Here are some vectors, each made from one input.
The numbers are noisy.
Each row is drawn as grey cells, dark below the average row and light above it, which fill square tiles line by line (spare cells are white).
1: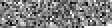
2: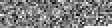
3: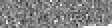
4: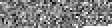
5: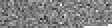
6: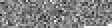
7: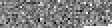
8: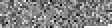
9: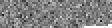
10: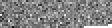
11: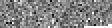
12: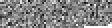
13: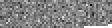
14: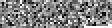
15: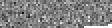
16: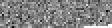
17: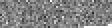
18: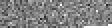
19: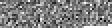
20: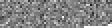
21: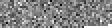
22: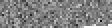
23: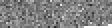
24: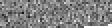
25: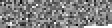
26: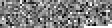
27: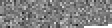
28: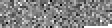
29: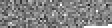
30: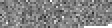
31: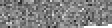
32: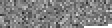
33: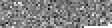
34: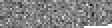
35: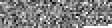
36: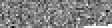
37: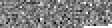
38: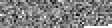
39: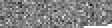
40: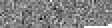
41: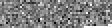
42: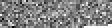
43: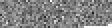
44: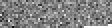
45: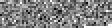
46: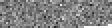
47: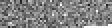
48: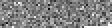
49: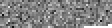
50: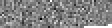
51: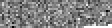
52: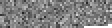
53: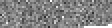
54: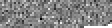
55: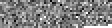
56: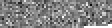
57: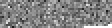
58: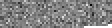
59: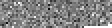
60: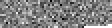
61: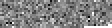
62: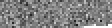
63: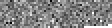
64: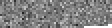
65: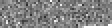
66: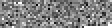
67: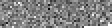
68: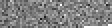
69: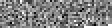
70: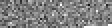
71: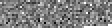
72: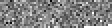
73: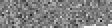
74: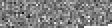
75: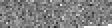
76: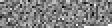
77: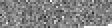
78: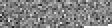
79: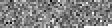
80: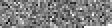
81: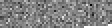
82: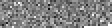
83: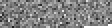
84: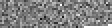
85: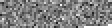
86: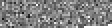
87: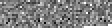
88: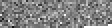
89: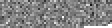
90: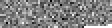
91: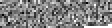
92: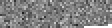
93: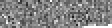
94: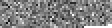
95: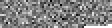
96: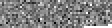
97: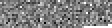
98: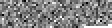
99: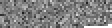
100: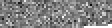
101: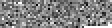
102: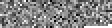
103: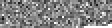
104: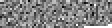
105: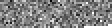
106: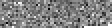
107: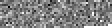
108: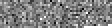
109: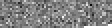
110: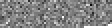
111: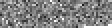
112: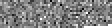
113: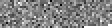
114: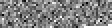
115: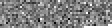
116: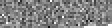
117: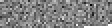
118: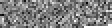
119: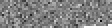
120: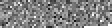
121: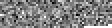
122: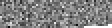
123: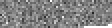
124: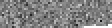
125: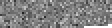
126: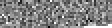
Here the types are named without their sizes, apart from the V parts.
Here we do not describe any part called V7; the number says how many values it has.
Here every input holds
a true/false value, together with either a point on a line, or a value of V7.
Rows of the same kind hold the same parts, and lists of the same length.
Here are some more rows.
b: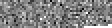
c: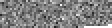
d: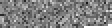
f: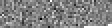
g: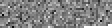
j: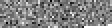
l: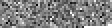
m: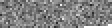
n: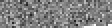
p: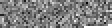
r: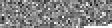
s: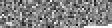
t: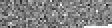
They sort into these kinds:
b, j, l
c, d, f, g, m, n, p, r, s, t

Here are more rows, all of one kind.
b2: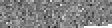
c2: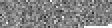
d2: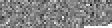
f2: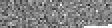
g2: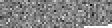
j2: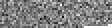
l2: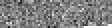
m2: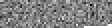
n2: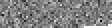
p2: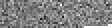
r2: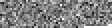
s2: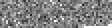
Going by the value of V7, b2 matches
g2, l2, m2 and r2.
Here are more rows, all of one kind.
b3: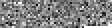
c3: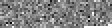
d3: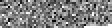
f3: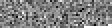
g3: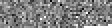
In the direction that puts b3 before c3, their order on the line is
d3, b3, c3, f3, g3.
